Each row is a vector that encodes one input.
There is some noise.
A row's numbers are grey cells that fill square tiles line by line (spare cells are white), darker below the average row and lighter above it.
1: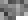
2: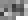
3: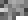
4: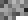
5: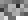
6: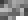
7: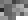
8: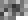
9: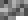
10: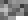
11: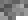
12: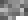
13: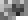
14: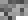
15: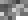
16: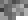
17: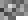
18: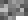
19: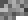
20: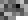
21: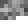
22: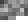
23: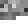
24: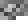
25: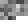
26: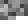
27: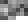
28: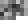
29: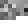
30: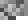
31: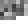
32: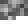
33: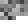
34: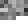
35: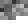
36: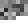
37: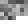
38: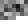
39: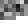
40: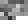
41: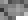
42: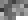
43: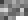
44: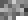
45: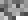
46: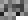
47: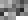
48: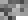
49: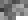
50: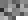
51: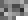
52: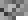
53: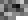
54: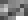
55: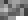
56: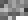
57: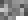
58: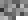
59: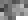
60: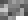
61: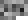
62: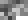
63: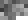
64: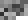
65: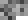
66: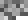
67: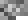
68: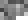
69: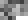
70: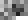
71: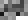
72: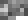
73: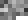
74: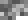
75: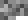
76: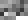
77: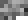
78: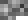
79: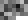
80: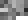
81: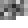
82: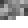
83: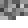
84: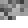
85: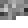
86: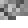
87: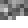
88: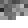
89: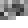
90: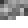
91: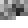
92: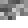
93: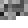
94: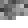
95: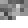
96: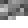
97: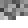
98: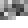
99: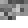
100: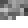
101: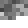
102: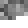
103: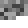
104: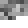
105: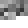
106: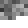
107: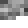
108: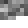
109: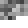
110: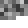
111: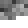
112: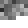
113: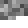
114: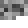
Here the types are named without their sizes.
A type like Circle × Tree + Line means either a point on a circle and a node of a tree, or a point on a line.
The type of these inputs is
Bool × Bool × Bool + Line + Tree.
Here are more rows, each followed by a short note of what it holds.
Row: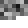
a node of a tree
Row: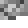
three true/false values
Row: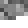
three true/false values
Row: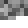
a point on a line
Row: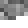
three true/false values
